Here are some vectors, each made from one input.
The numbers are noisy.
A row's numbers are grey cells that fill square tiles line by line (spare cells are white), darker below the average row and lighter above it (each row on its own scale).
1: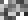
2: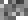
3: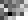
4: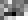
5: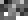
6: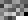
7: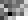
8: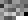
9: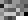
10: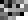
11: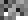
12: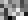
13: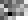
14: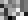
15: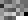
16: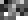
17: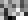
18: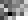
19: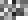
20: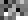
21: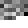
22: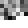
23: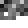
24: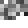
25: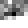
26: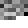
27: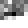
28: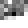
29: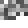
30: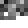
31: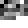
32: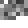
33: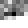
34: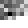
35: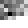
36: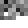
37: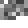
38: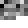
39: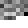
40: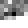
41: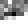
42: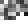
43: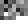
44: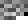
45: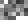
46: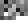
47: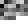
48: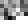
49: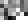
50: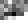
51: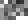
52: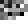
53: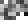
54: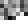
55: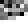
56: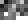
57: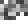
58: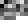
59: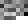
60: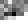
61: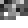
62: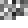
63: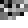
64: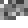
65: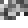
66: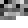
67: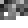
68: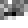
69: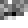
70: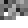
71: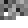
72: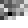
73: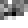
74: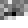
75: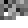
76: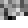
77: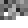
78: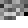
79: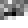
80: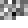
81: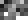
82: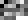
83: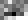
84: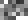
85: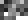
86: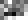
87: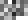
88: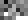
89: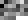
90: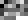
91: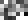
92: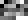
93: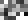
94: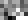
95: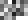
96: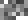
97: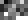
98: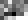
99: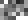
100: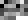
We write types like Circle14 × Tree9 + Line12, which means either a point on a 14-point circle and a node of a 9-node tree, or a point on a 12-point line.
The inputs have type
Line4 + Line7.
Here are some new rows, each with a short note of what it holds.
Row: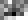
a point on a 4-point line
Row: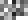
a point on a 4-point line
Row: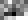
a point on a 4-point line
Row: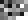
a point on a 4-point line
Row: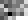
a point on a 4-point line
